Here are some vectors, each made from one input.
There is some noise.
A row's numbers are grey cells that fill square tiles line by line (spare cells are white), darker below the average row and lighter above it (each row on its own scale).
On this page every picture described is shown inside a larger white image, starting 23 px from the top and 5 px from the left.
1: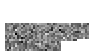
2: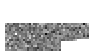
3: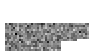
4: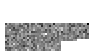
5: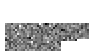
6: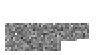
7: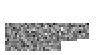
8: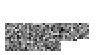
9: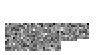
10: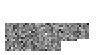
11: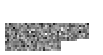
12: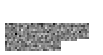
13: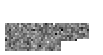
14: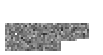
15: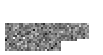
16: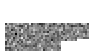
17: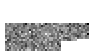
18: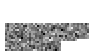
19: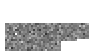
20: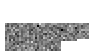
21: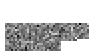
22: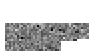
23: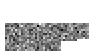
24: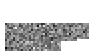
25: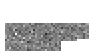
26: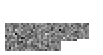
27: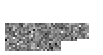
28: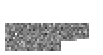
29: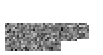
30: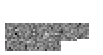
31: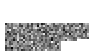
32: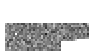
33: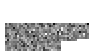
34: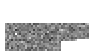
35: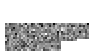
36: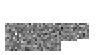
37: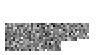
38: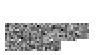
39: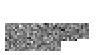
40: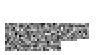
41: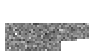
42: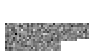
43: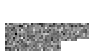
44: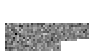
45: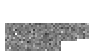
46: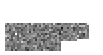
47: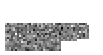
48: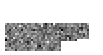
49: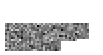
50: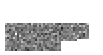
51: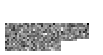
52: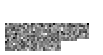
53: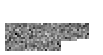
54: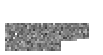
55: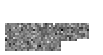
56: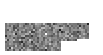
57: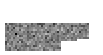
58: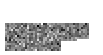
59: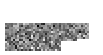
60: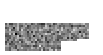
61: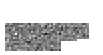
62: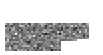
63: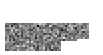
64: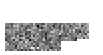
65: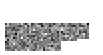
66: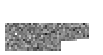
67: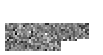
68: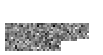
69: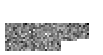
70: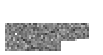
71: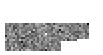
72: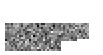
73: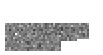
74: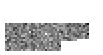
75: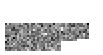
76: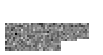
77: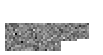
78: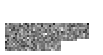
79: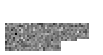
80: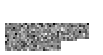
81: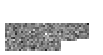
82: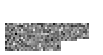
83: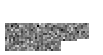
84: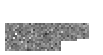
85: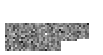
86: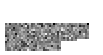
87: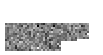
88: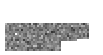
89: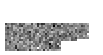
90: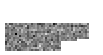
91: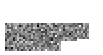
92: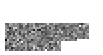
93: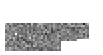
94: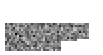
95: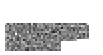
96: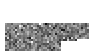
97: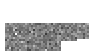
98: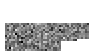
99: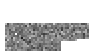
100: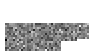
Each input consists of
a point on a 6-point line, together with either one of 6 labels, or a point on a 4-point line.
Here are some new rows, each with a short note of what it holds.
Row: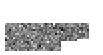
one of 6 labels and a point on a 6-point line
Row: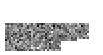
a point on a 4-point line and a point on a 6-point line
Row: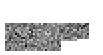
one of 6 labels and a point on a 6-point line
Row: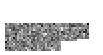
a point on a 4-point line and a point on a 6-point line
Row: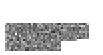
one of 6 labels and a point on a 6-point line
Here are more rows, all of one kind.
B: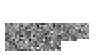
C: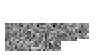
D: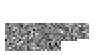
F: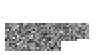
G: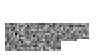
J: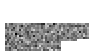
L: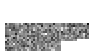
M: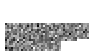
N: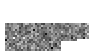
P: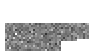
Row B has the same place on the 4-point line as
F, G, J and N.
